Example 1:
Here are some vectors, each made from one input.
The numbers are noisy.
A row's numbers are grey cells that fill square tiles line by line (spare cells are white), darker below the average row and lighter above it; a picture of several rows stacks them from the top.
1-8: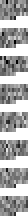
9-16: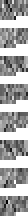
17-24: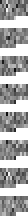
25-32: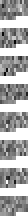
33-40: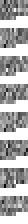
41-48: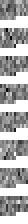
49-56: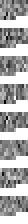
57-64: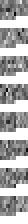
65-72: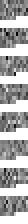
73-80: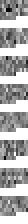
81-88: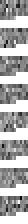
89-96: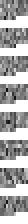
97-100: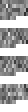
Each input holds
one of 7 labels, together with either a fixed value, or four true/false values.
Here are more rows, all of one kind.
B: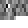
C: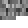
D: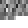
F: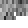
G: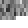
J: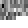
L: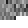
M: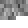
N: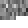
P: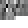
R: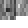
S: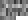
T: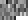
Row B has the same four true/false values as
C and T.
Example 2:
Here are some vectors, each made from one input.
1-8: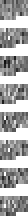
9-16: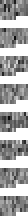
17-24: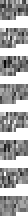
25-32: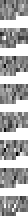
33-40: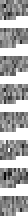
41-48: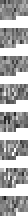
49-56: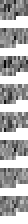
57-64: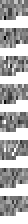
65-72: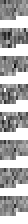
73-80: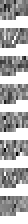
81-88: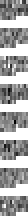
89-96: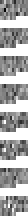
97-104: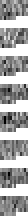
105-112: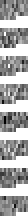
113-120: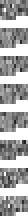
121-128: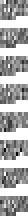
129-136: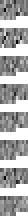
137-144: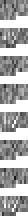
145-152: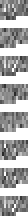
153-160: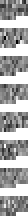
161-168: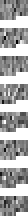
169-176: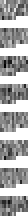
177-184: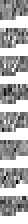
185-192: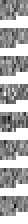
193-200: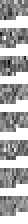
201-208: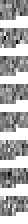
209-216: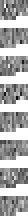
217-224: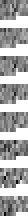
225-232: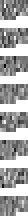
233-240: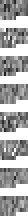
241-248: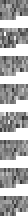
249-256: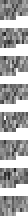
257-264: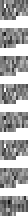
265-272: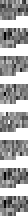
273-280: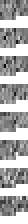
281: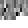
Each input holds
either a point on a 16-point circle, or one of 7 labels.
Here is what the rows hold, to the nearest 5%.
About 60% of them hold a point on a 16-point circle. The rest hold one of 7 labels.
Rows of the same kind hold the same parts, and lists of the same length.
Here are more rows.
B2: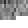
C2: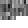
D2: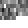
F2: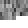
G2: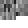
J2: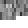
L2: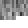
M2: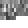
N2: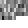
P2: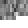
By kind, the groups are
B2, F2, J2, L2, P2
C2, D2, G2, M2, N2

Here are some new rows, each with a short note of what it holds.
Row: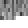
one of 7 labels
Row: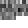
a point on a 16-point circle
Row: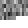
a point on a 16-point circle
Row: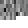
a point on a 16-point circle
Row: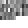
a point on a 16-point circle
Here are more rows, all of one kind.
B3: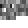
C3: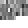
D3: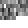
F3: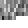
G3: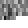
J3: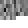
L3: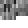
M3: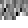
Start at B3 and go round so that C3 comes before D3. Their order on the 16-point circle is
B3, F3, C3, G3, D3, M3, J3, L3.
